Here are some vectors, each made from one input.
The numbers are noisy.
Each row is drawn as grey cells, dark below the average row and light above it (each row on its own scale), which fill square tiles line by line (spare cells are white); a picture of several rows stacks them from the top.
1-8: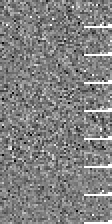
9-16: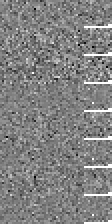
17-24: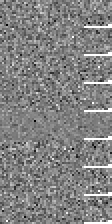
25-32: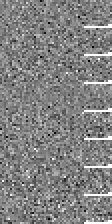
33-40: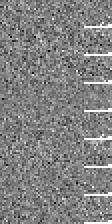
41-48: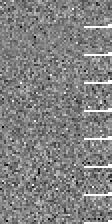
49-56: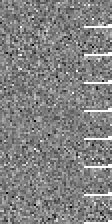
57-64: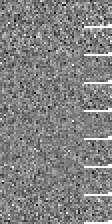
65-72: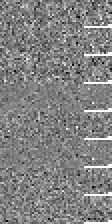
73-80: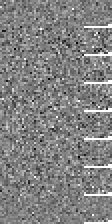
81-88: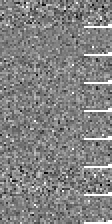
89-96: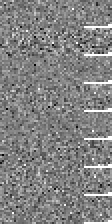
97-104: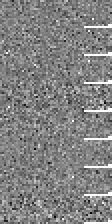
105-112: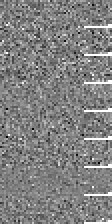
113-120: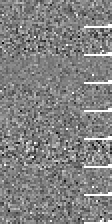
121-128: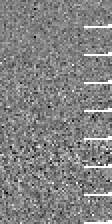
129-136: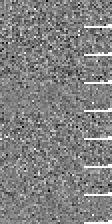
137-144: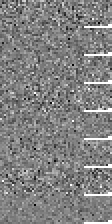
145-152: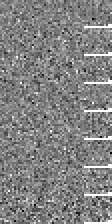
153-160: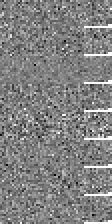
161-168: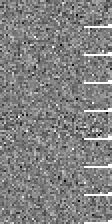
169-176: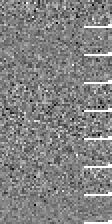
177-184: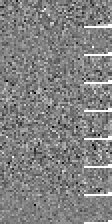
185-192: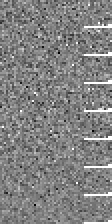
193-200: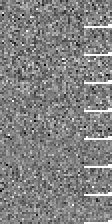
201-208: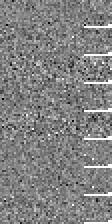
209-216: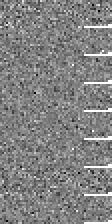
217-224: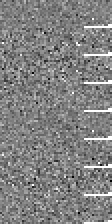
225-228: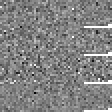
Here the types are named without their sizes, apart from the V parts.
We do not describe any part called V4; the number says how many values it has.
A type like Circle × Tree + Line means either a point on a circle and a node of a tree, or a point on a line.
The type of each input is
(Bool × Line + Tree) × Label + V4.
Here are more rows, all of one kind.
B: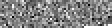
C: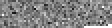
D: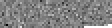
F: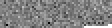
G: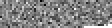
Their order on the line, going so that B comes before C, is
B, D, C, G, F.
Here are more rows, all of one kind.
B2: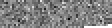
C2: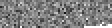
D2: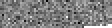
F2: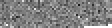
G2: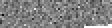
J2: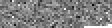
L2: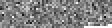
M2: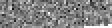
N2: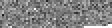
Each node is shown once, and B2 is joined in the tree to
F2.
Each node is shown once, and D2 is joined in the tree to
L2.
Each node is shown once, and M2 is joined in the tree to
F2.
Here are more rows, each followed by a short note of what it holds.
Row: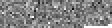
a label and a node of a tree
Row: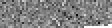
a label and a node of a tree
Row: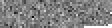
a label, a point on a line and a true/false value
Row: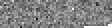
a value of V4
